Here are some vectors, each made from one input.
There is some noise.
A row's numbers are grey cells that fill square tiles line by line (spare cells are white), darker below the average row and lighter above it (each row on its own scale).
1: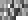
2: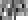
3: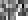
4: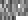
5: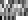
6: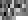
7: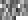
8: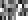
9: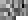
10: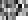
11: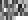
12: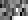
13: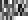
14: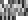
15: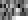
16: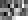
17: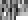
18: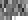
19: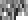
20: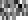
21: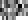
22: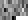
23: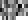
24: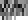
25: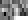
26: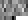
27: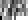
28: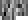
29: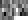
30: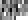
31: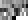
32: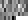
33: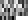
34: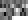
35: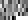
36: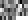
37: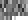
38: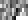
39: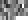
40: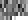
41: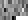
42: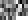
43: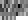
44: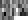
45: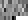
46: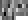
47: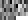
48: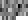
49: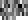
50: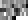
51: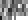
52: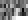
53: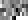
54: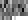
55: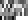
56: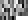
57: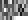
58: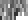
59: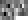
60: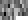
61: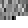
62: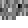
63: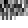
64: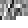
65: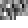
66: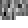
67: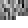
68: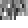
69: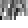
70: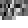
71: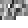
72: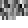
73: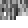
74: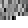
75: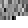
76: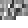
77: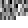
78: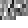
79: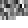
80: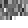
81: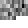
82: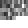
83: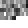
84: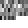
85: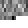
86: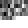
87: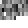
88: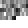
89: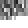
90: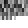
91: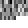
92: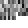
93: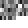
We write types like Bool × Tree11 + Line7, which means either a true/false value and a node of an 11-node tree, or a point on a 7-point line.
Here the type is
Bool × Bool × Bool × Bool.
